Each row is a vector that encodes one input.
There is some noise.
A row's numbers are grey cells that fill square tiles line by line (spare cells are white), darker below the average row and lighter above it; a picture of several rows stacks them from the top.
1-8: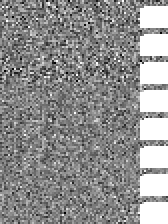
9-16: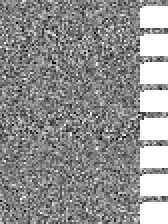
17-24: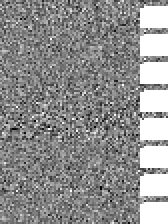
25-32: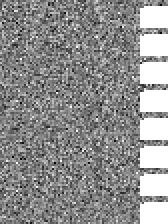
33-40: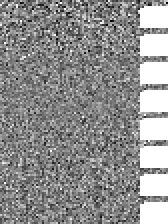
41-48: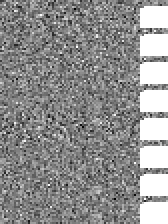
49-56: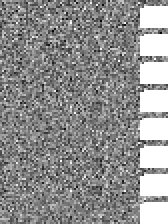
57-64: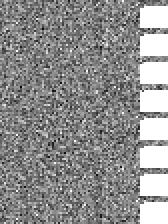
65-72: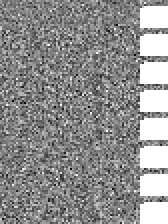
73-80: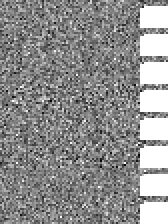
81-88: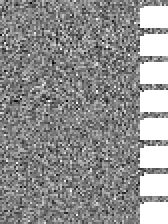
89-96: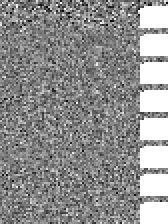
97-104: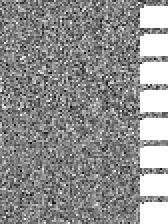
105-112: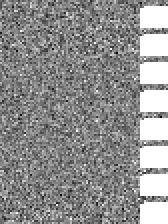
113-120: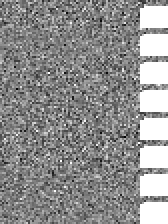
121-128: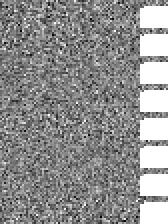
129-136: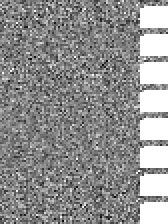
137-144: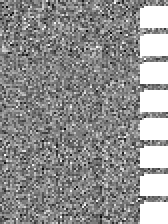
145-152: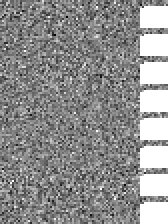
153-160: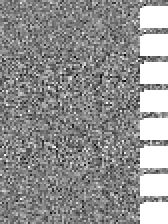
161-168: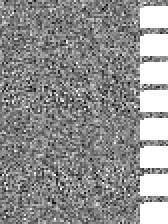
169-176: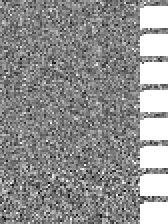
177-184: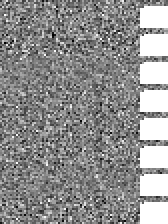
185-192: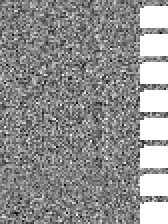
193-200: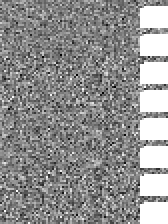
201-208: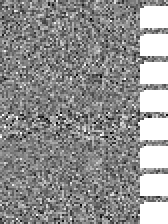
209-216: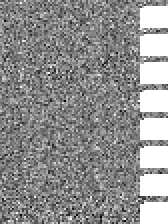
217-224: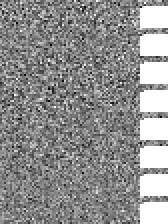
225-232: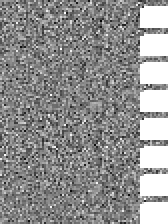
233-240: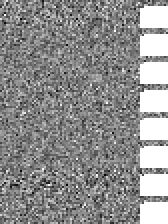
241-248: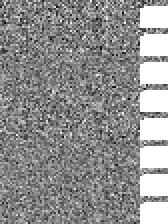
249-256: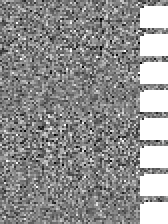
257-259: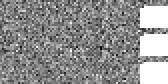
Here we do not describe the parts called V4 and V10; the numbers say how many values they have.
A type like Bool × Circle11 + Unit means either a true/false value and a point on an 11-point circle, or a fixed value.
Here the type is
Line8 × V10 + List2(Line9 × V4).
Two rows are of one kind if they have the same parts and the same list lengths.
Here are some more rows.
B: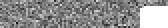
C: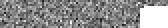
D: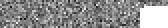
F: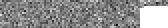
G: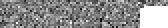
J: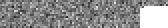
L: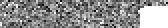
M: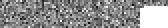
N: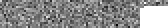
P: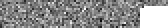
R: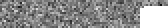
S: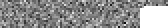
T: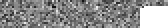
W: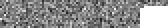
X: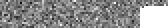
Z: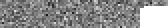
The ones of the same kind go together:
B, F, N, S
C, D, G, M, P, W
J, R, T, X, Z
L

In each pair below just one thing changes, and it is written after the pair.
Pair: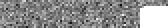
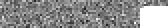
the place on the 9-point line in item 1 of the list
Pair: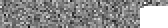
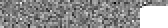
the value of V4 in item 2 of the list
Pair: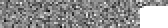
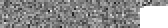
the value of V4 in item 2 of the list
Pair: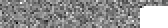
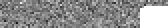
the value of V4 in item 2 of the list
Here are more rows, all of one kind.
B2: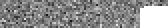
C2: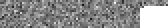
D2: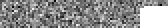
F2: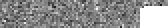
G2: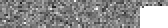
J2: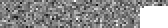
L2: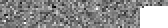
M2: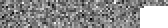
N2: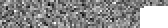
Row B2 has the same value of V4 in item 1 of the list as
J2 and N2.
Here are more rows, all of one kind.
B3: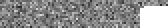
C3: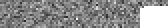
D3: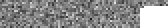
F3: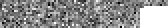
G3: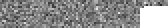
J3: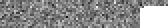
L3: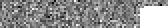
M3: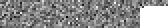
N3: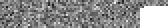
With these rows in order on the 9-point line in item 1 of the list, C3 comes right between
F3 and N3.
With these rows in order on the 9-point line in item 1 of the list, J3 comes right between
D3 and G3.
